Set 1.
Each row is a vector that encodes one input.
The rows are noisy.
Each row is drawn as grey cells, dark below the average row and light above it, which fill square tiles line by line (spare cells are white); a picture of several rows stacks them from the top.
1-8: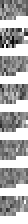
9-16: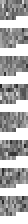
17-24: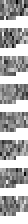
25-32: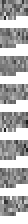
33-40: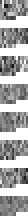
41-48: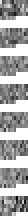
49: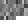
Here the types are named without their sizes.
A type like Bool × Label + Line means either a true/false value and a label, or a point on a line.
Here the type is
Bool × Bool × Bool × Bool.
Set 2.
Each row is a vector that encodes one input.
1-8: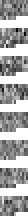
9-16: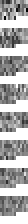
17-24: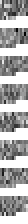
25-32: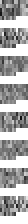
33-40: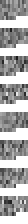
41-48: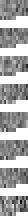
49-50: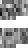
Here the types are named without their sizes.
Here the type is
Bool × Bool × Bool × Bool.
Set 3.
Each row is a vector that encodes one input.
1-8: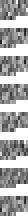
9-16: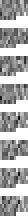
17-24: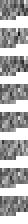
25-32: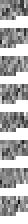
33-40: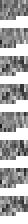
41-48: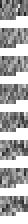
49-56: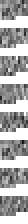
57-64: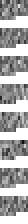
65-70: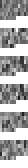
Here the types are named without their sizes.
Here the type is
Circle.
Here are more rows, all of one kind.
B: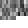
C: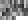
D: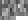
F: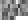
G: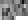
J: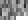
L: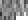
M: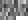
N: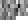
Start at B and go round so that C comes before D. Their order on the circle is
B, C, G, F, N, L, J, D, M.
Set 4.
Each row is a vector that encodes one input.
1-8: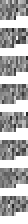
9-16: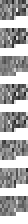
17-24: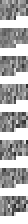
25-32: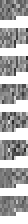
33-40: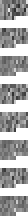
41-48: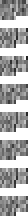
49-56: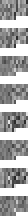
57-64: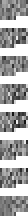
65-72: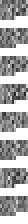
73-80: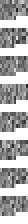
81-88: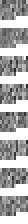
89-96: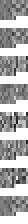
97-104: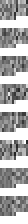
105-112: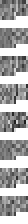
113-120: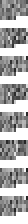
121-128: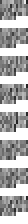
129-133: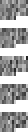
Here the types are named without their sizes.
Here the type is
Line.
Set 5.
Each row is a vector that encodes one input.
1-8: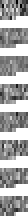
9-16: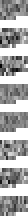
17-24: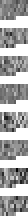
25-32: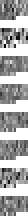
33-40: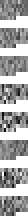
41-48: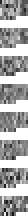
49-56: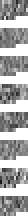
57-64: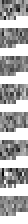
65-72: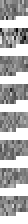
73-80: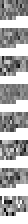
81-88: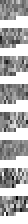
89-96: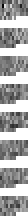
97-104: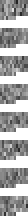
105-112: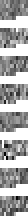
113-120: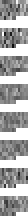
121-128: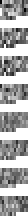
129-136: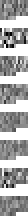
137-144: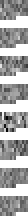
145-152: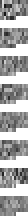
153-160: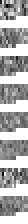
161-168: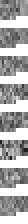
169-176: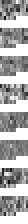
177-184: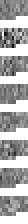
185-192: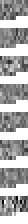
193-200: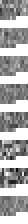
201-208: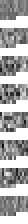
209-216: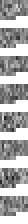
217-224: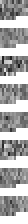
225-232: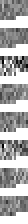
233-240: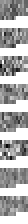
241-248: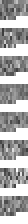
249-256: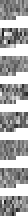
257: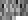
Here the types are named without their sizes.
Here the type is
Bool × Bool × Bool × Bool × Bool.
